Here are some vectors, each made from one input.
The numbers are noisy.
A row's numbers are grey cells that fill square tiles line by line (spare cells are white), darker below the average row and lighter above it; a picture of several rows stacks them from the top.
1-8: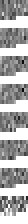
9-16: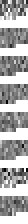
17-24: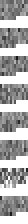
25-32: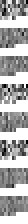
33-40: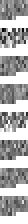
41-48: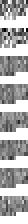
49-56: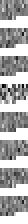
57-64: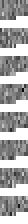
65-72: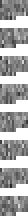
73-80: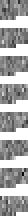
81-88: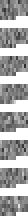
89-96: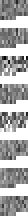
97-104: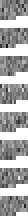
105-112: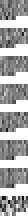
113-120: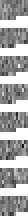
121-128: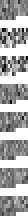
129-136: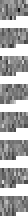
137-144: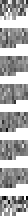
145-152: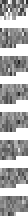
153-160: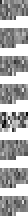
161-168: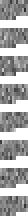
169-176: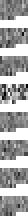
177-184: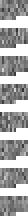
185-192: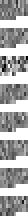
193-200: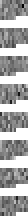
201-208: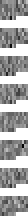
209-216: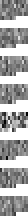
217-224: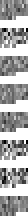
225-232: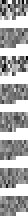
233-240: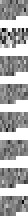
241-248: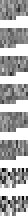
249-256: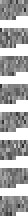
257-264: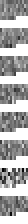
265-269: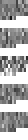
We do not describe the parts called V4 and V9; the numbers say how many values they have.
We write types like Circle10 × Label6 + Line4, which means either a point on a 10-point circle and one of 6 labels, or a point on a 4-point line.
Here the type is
Label5 × (Line7 + V9) + V4.
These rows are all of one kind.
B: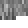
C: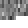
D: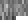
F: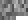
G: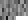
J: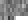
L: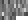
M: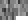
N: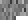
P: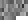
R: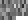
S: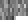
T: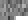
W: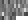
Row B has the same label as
D, G, M and S.
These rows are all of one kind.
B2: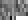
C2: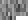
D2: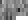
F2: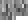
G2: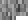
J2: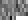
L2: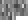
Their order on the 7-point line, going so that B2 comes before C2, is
B2, J2, L2, C2, G2, D2, F2.
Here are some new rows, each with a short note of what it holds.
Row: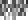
a value of V4
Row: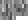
one of 5 labels and a point on a 7-point line
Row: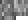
one of 5 labels and a value of V9
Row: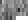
one of 5 labels and a point on a 7-point line
